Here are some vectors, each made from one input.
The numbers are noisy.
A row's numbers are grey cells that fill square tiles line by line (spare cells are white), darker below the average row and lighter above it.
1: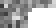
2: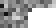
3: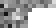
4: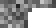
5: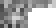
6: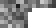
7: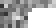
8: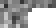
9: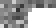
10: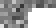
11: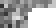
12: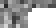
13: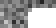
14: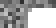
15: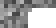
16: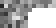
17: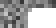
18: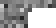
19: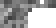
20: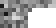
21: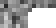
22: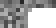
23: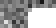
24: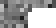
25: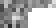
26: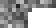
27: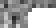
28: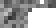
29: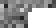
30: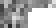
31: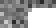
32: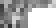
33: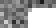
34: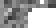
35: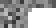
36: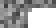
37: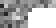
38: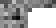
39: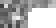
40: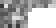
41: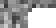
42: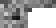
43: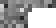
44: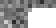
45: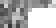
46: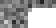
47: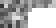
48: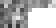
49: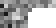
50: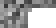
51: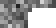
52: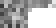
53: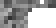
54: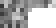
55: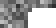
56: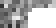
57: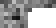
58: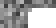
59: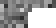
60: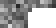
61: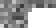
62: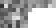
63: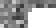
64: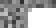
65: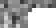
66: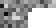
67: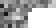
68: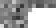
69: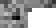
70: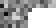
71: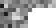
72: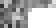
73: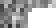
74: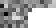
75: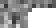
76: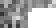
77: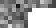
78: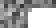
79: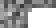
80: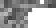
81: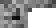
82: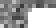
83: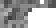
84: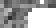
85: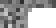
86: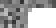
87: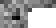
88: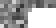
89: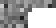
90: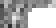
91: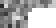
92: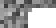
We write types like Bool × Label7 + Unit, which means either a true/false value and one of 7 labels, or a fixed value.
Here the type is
Label9 + Line6.
